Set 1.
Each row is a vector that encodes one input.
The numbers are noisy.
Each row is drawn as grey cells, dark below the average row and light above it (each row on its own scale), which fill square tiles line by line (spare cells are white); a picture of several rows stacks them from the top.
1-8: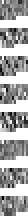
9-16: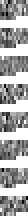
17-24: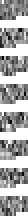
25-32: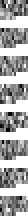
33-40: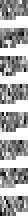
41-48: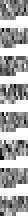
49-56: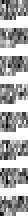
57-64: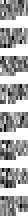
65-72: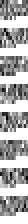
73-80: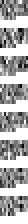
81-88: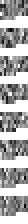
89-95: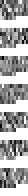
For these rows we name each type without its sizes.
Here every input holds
a point on a circle and a true/false value.
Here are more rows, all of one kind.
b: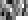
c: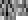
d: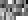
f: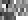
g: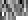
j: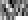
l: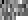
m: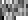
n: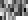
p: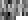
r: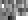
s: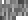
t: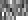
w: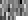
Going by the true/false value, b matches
j, n, r and w.
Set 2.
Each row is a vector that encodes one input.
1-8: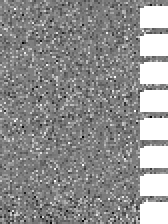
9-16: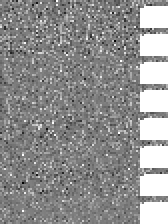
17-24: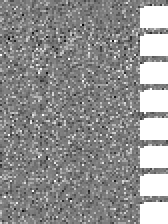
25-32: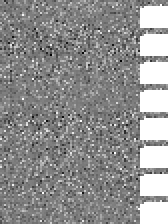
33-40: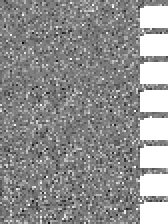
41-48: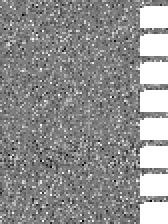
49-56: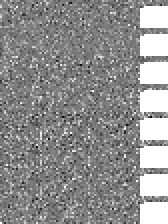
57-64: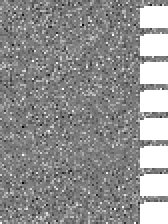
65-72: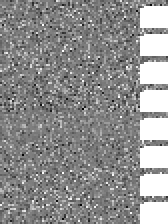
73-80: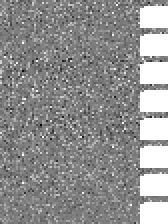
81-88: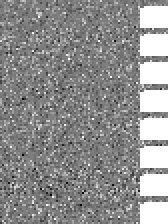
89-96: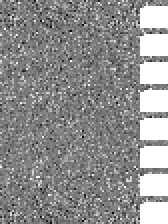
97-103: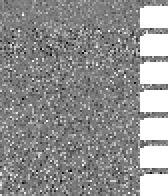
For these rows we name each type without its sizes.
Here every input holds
a list of points on a circle.
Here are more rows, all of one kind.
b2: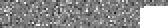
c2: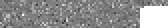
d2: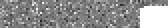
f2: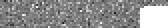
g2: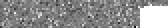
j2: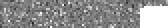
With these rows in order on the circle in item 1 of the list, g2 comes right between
d2 and j2.
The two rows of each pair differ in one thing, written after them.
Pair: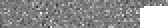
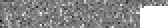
the place on the circle in item 2 of the list
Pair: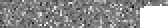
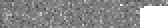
the place on the circle in item 2 of the list
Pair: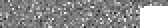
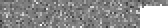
the place on the circle in item 1 of the list
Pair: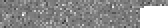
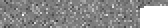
the place on the circle in item 2 of the list
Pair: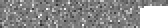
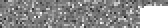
the place on the circle in item 2 of the list
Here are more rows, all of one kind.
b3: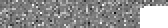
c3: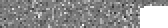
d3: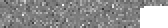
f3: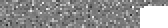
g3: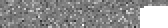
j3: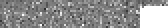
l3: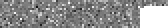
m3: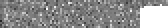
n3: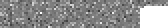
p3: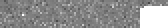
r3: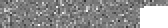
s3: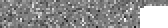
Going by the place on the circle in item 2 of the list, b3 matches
c3, j3, n3 and p3.
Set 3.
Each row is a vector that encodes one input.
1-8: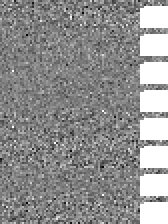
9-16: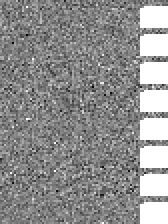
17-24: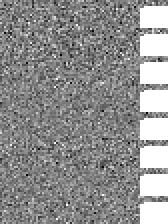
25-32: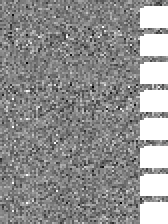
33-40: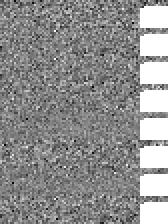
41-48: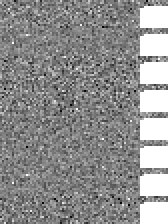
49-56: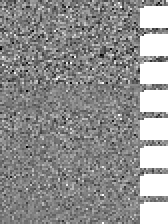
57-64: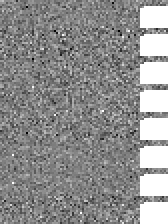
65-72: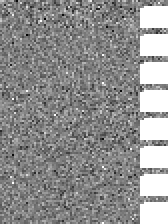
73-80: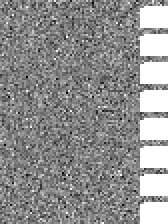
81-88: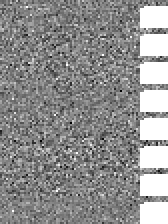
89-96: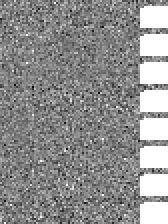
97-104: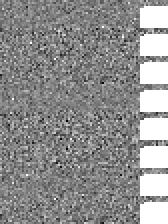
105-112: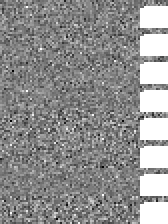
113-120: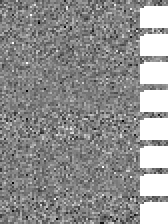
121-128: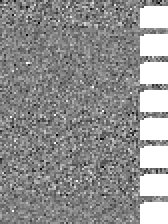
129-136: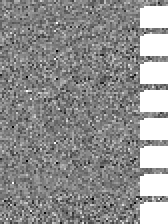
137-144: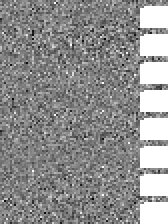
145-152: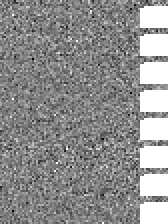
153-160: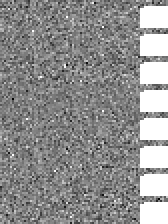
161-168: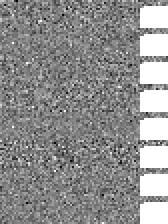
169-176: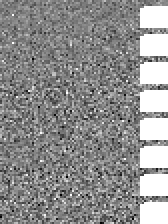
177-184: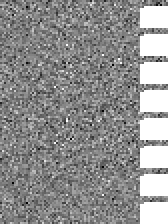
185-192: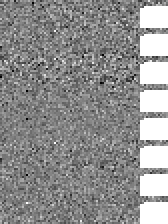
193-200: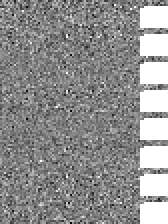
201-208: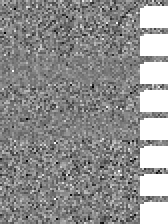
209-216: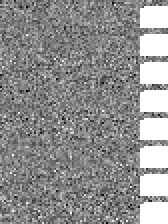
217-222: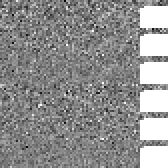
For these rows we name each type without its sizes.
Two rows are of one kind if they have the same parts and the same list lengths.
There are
2 kinds of row.
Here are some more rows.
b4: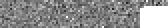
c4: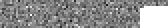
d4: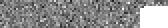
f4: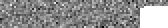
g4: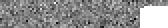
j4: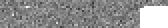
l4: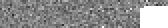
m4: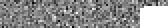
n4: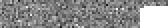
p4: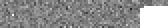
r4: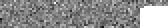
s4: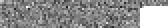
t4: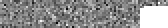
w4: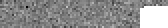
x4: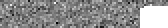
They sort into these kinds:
b4, c4, d4, j4, l4, m4, n4, p4, s4, t4, w4
f4, g4, r4, x4

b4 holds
a point on a circle and four true/false values.
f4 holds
a point on a circle.
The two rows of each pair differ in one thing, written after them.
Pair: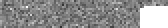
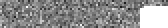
the place on the circle
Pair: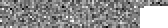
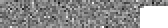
one of the four true/false values
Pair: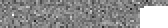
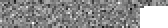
the place on the circle
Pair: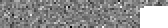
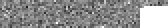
the place on the circle
